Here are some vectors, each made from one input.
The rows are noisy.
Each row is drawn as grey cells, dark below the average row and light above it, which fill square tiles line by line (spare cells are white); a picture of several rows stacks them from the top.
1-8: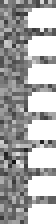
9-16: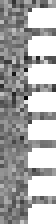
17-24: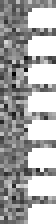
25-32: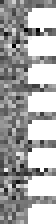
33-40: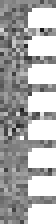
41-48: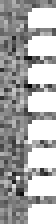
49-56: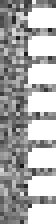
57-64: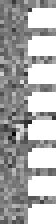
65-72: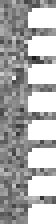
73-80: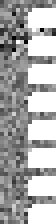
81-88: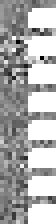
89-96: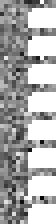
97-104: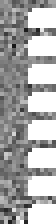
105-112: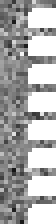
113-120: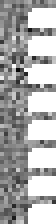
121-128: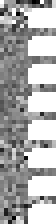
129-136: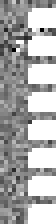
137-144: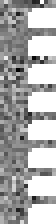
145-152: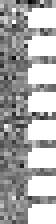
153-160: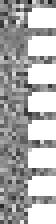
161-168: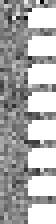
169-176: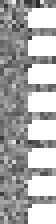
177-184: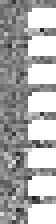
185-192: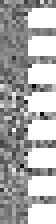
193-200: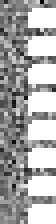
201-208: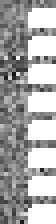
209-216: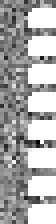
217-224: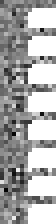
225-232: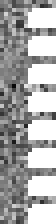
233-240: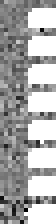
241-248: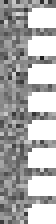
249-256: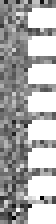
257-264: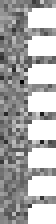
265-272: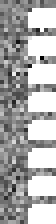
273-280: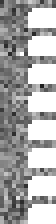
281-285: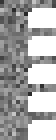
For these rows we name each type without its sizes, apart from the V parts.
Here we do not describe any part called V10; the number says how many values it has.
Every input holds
a list of items, each a true/false value and a value of V10.
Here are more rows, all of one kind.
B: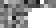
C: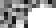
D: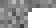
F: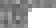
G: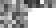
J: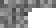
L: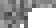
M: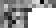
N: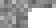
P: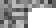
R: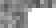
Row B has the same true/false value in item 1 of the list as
D, J, L and M.
